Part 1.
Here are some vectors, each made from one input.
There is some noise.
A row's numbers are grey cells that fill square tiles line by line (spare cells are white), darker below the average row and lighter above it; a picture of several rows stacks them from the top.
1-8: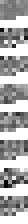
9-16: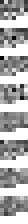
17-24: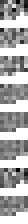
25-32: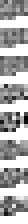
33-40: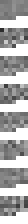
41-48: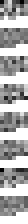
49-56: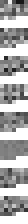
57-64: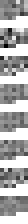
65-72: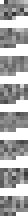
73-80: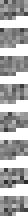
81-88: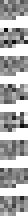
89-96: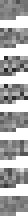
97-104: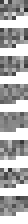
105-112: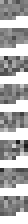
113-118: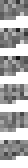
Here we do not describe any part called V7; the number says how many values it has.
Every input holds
a true/false value, together with either a point on a 6-point line, or a value of V7.
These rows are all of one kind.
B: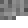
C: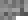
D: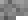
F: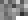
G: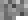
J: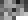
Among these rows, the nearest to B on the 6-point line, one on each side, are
F and G.
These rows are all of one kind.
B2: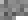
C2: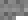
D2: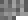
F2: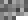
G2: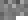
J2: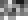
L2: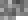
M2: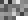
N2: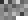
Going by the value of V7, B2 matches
J2 and M2.
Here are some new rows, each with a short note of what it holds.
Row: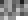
a point on a 6-point line and a true/false value
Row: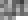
a point on a 6-point line and a true/false value
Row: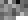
a point on a 6-point line and a true/false value
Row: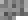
a point on a 6-point line and a true/false value
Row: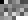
a true/false value and a value of V7
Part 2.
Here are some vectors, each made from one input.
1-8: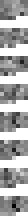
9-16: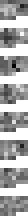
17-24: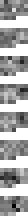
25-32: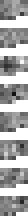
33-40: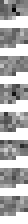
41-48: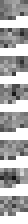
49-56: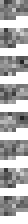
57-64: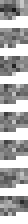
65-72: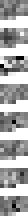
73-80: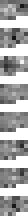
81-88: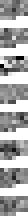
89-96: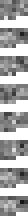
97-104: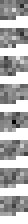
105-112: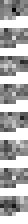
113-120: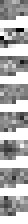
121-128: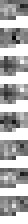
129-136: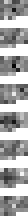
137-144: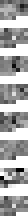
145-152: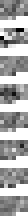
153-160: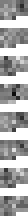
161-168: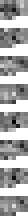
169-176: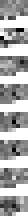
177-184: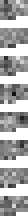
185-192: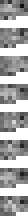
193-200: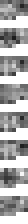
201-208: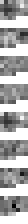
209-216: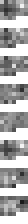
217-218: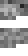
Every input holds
a list of up to three points on a 5-point line.
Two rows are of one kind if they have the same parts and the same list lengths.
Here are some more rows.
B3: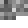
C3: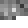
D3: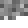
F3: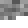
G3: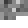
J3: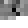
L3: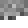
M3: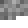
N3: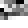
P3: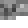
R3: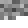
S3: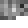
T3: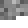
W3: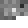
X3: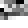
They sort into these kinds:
B3, G3
C3, D3, F3, L3, R3, S3, W3
J3, M3, P3, T3
N3, X3

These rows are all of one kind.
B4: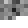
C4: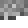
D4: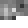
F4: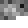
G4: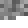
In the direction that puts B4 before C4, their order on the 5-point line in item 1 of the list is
B4, G4, C4, D4, F4.
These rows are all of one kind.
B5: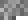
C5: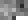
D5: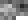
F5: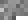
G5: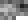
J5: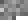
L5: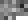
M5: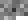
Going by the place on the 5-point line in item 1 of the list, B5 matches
F5 and J5.
